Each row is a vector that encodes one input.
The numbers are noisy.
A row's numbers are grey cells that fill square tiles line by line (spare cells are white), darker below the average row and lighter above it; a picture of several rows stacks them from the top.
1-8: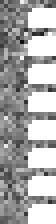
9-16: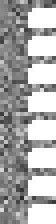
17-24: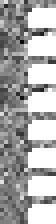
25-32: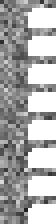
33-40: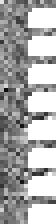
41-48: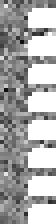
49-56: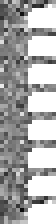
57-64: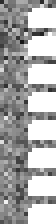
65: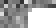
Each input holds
a list of up to two points on a 5-point line.
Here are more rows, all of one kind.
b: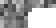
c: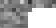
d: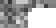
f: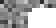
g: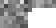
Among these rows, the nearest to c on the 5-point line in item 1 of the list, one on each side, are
f and g.
